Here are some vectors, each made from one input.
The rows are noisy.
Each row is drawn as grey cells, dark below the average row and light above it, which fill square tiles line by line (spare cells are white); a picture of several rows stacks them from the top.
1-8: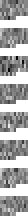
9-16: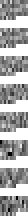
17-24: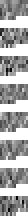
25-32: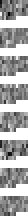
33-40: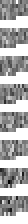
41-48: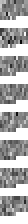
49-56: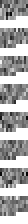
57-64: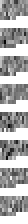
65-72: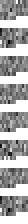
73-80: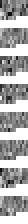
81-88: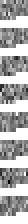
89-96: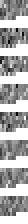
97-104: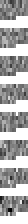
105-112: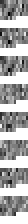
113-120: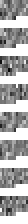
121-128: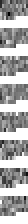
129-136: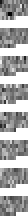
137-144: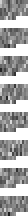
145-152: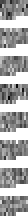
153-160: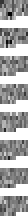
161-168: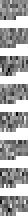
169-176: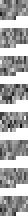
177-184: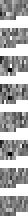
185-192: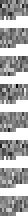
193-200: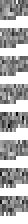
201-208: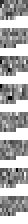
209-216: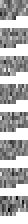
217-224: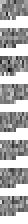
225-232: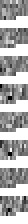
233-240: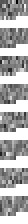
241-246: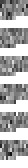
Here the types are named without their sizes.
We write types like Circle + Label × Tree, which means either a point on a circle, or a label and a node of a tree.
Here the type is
(Bool × Bool × Bool × Bool + Label) × Label.
